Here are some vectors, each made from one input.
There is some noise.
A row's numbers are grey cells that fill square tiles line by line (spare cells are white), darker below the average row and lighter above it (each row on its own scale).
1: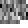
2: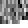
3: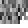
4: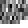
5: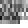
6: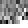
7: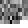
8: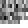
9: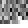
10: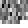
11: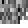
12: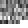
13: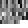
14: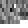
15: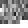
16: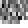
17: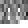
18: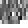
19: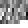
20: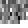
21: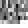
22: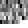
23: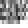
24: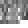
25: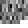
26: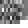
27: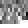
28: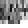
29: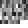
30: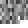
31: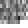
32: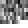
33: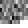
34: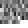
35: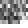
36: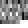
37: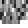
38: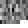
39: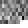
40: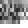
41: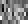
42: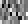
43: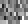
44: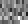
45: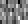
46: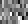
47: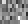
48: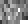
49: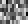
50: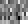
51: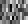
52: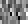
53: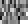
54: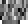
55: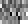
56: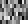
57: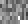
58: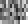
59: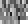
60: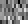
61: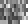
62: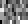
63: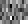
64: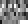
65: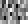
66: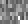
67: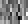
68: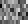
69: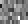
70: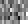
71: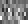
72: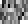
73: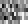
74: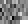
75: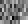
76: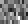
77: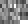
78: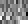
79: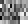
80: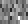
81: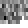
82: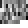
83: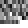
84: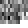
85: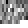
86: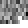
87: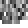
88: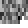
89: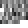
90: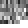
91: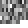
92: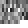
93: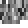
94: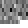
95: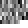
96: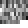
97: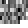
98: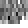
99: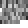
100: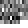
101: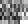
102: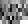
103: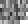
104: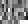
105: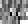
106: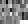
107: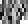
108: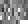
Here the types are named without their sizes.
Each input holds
a label, together with either two labels, or a point on a line.
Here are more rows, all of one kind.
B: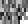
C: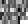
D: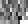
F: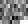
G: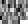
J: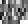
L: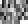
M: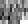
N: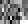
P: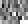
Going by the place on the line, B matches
C, G, J and L.
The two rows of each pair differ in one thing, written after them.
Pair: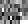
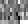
the place on the line
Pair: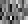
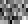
the label
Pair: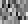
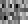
the place on the line
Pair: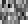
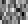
the label
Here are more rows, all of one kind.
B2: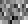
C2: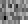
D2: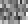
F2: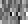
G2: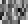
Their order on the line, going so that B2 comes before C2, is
B2, C2, D2, F2, G2.
